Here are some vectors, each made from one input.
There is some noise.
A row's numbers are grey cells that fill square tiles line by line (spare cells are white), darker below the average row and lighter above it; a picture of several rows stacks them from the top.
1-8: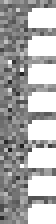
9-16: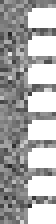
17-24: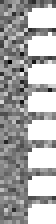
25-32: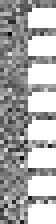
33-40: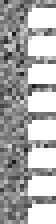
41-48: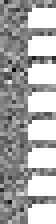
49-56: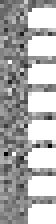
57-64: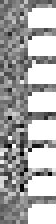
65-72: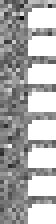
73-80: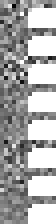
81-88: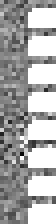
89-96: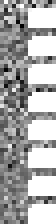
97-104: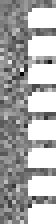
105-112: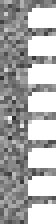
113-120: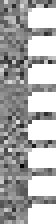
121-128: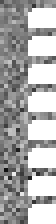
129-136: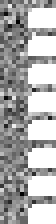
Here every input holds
either three true/false values, or a list of up to two points on a 7-point line.
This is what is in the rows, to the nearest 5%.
About 35% of them hold three true/false values. The rest are lists of up to two points on a 7-point line: about 5% of all rows are empty, 25% hold one and 35% two.
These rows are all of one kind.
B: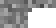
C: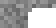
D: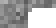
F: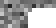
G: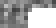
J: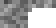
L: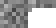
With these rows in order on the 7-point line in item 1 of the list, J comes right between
F and L.
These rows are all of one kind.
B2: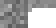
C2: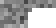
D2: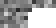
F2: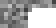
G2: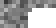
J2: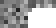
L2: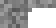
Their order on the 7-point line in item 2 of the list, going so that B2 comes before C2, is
J2, D2, L2, F2, B2, C2, G2.
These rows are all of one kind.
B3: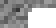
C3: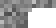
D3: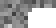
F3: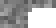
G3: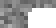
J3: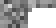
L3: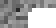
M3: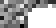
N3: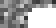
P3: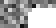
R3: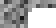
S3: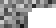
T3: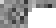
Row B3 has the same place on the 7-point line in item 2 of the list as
C3, J3, M3 and S3.
